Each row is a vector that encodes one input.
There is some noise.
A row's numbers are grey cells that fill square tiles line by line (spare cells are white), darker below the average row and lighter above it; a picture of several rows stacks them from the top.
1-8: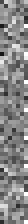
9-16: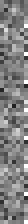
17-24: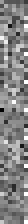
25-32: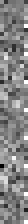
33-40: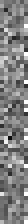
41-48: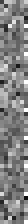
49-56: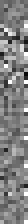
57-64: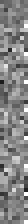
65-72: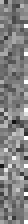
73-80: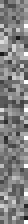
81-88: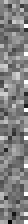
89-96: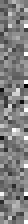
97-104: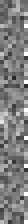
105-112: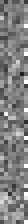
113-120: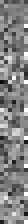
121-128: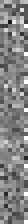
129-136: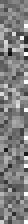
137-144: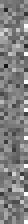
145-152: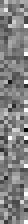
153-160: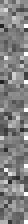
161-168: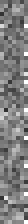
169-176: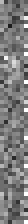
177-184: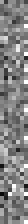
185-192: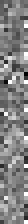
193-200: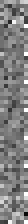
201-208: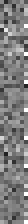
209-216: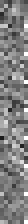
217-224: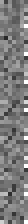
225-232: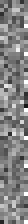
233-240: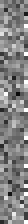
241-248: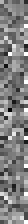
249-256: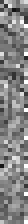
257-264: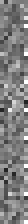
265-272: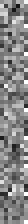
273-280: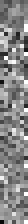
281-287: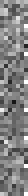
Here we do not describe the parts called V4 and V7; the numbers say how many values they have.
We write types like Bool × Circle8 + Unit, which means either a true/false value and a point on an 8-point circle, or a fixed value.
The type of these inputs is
Bool × Line8 × V4 + V7.
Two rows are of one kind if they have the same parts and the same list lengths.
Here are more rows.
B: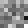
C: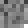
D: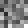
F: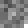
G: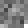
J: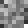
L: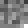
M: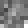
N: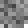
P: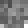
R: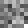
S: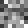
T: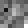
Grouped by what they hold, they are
B, J, R, S
C, D, F, G, L, M, N, P, T

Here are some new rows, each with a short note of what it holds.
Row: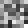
a value of V7
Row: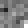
a point on an 8-point line, a true/false value and a value of V4
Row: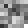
a value of V7
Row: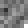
a point on an 8-point line, a true/false value and a value of V4
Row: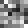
a value of V7
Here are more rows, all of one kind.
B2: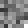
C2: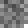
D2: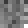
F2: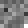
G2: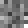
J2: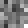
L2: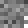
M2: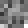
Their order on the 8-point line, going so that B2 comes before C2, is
L2, J2, G2, B2, M2, F2, D2, C2.
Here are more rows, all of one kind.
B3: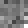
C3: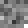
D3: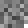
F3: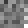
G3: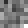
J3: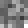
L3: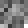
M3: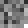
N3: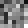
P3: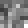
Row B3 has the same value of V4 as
C3, D3, F3 and L3.
